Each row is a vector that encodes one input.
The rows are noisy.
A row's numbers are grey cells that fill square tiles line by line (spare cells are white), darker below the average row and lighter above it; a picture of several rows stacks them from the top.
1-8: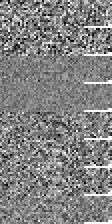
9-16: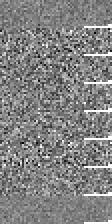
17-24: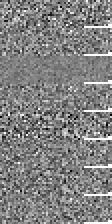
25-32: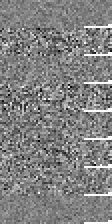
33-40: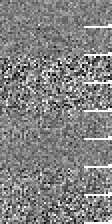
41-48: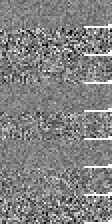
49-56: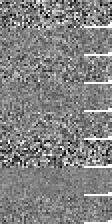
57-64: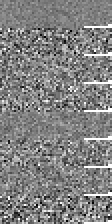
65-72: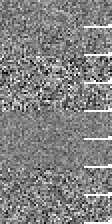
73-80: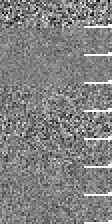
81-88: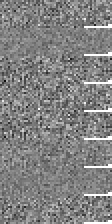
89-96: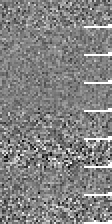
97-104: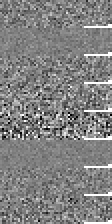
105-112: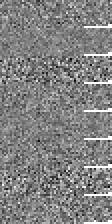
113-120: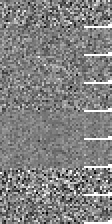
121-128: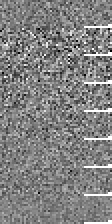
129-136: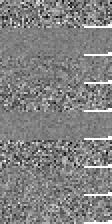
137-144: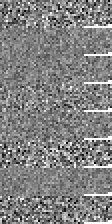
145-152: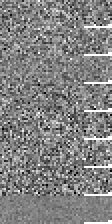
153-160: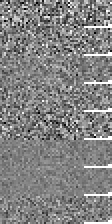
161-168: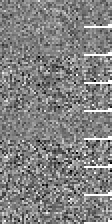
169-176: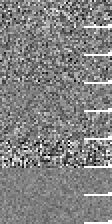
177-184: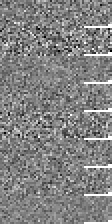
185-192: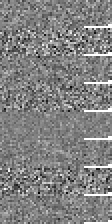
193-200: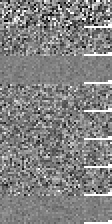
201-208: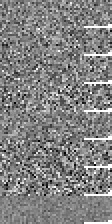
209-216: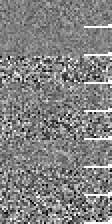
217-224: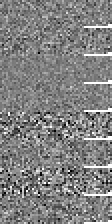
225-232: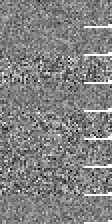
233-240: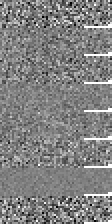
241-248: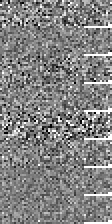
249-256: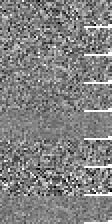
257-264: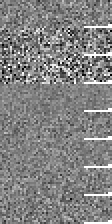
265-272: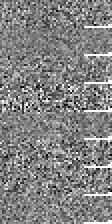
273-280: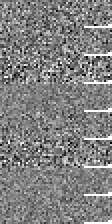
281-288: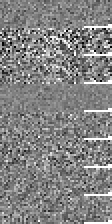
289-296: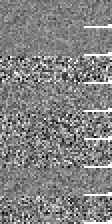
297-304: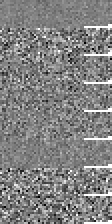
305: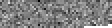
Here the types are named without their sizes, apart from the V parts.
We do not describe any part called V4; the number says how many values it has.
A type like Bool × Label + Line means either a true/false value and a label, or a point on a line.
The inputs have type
List((Circle + Unit) × Line × V4).
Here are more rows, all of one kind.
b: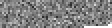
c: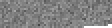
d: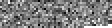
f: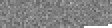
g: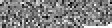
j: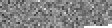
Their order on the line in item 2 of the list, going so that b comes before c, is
j, b, g, f, c, d.
